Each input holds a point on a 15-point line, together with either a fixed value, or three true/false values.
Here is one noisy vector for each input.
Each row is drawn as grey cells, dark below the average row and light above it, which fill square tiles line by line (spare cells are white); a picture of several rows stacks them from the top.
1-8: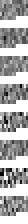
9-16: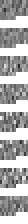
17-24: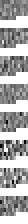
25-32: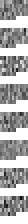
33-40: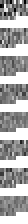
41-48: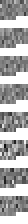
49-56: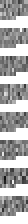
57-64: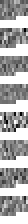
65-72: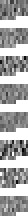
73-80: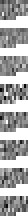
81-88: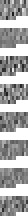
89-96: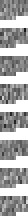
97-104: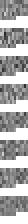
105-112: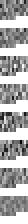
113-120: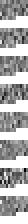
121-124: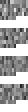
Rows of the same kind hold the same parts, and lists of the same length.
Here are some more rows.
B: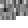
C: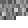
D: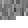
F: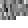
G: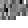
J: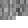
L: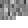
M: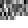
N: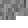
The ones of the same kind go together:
B, J, L, M, N
C, D, F, G

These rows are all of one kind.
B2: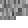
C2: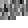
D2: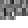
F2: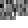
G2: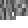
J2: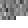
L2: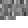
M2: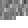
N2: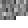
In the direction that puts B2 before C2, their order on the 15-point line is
B2, M2, C2, J2, F2, N2, G2, D2, L2.
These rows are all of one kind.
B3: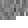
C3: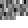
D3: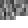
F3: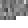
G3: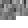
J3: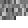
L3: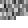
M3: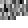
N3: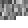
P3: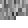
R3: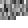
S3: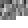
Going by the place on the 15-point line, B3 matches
C3 and P3.
